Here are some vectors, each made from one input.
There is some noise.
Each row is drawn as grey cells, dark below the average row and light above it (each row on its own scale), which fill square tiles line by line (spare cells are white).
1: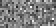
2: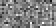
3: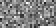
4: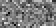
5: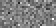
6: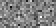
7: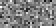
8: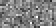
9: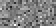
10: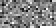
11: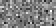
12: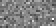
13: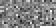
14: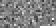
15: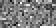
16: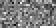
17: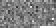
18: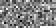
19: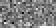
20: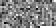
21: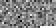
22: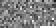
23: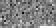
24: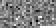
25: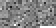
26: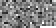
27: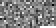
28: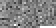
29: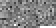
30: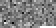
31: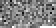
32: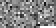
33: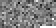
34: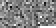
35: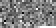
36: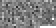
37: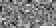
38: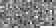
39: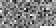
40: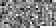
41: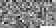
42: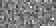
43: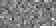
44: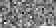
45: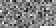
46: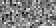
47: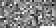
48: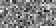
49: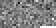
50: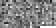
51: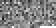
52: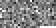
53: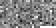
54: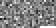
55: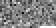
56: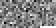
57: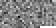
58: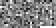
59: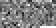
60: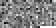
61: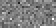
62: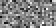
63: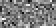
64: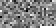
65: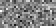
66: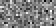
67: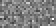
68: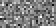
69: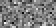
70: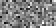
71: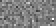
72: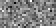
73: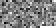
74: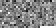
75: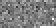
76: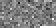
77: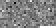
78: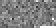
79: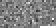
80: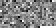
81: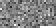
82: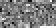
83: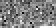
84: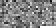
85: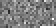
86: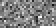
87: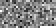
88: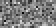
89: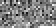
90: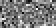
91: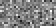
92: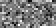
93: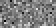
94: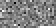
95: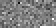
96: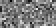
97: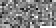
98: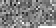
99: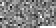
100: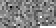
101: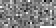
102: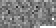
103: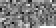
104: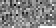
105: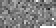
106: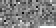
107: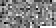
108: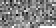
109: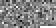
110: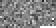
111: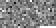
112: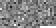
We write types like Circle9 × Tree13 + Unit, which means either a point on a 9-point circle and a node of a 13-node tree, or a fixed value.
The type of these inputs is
Circle8 + Line13.
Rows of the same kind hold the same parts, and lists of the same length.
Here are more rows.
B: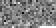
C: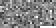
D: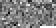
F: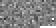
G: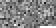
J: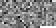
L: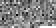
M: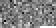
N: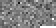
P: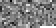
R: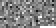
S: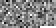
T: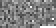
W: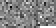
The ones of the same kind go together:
B, D, F, G, L, M, N, P, R, T, W
C, J, S

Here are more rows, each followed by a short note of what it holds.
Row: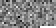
a point on an 8-point circle
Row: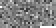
a point on an 8-point circle
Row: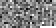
a point on an 8-point circle
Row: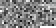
a point on an 8-point circle
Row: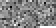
a point on a 13-point line
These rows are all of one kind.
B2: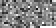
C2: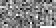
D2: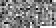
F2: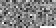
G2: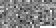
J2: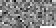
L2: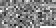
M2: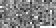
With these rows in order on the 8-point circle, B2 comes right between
D2 and J2.
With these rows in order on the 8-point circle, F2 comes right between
J2 and L2.
